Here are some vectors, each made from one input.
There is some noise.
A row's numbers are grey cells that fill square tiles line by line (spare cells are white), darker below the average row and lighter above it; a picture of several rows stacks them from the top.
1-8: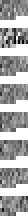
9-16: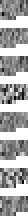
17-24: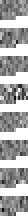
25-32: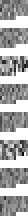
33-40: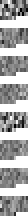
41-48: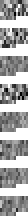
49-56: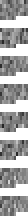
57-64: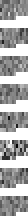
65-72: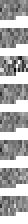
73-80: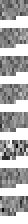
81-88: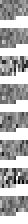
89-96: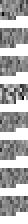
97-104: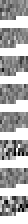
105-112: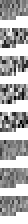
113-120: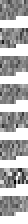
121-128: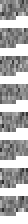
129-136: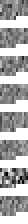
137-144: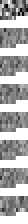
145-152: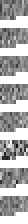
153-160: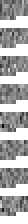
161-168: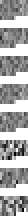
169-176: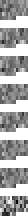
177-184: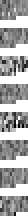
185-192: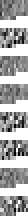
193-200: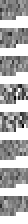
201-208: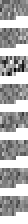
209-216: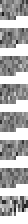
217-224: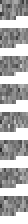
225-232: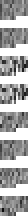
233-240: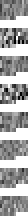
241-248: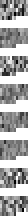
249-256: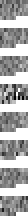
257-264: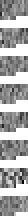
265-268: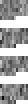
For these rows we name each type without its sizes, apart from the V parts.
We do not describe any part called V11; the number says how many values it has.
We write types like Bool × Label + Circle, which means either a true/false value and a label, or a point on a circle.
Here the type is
Label + Line × (Line + V11).
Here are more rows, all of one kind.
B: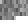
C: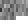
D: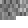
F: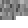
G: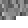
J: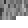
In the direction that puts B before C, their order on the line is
J, G, D, B, F, C.
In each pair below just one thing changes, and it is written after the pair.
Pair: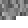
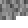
the place on the line
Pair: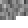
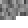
the place on the line
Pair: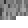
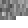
the value of V11
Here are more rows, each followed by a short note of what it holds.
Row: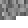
a point on a line and a value of V11
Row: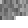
a point on a line and a value of V11
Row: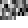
a label
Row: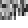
a label
